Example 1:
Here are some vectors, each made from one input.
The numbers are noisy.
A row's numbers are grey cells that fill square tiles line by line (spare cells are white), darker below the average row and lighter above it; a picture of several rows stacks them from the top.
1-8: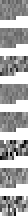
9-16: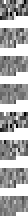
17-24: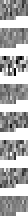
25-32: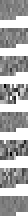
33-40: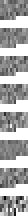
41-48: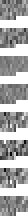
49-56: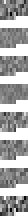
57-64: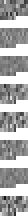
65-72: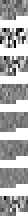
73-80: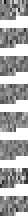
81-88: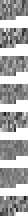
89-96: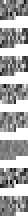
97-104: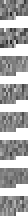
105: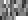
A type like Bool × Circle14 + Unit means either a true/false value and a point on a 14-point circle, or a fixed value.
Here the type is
List3(Line5).
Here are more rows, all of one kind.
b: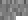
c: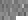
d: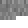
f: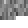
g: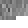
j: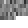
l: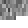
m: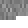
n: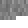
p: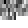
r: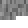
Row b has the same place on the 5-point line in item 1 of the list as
c, d and n.
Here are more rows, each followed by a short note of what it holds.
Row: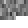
a list of two items
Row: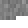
a list of two items
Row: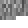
a list of one item
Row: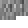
a list of one item
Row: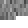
a list of three items
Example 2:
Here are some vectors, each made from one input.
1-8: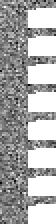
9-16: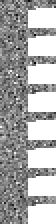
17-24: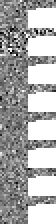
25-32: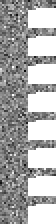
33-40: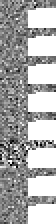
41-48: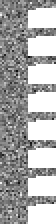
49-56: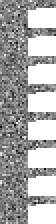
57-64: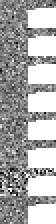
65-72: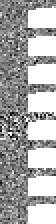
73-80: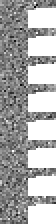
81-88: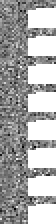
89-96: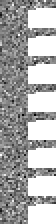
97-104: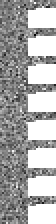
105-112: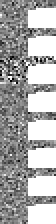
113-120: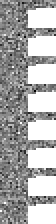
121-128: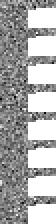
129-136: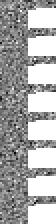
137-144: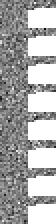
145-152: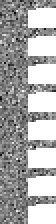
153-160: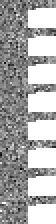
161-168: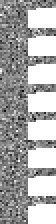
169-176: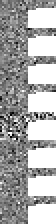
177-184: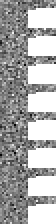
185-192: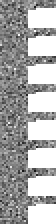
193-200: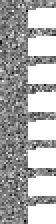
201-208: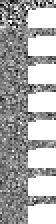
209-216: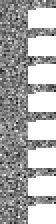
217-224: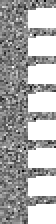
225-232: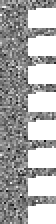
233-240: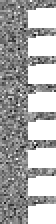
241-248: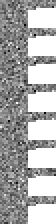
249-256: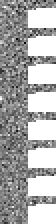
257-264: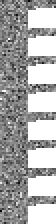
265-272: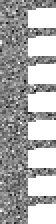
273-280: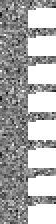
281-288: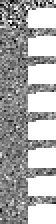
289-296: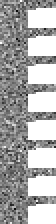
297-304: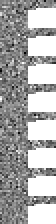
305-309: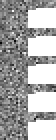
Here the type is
List3(Line13).
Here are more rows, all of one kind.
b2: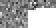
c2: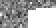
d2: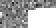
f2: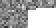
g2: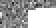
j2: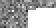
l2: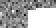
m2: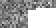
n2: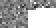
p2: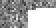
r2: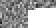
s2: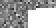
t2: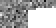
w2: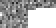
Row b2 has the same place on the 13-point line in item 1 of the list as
d2, g2, l2 and w2.
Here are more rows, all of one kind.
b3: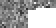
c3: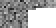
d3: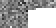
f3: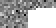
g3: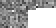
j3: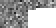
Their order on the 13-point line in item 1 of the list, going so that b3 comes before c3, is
f3, b3, g3, d3, c3, j3.
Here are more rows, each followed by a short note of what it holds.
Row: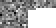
a list of one item
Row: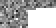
a list of three items
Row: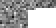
a list of three items
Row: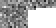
a list of three items
